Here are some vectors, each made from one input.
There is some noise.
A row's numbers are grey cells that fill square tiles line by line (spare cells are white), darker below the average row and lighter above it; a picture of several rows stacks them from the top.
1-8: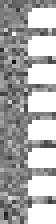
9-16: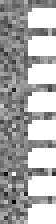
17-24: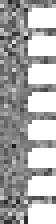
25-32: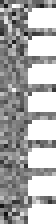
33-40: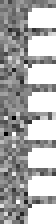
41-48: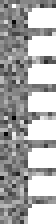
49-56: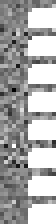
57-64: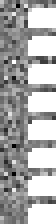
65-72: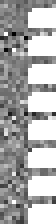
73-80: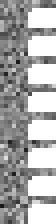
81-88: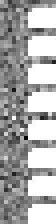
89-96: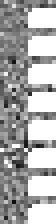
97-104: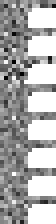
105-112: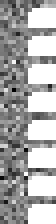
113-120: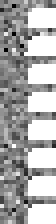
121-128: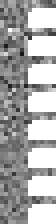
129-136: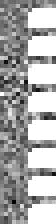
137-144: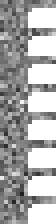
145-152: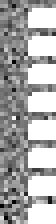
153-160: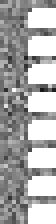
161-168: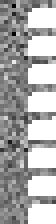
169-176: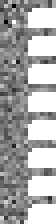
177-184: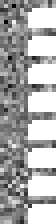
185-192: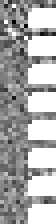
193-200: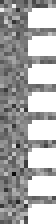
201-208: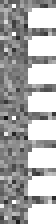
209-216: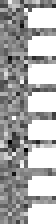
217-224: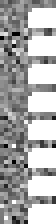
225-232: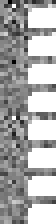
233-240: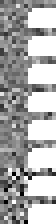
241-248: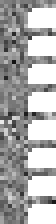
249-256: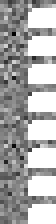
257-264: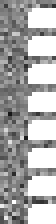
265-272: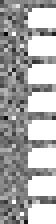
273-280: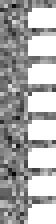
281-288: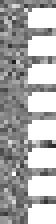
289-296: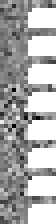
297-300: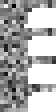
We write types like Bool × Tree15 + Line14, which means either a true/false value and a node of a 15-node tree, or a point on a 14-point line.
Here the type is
(Bool × Bool × Bool × Bool + Tree10) × (Label5 + Line5).
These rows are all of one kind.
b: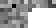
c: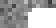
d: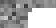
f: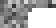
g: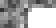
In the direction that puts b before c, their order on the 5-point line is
g, b, c, d, f.
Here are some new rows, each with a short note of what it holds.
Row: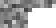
one of 5 labels and four true/false values
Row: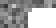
a point on a 5-point line and four true/false values
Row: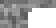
one of 5 labels and a node of a 10-node tree
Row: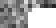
a point on a 5-point line and a node of a 10-node tree
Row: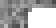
one of 5 labels and a node of a 10-node tree
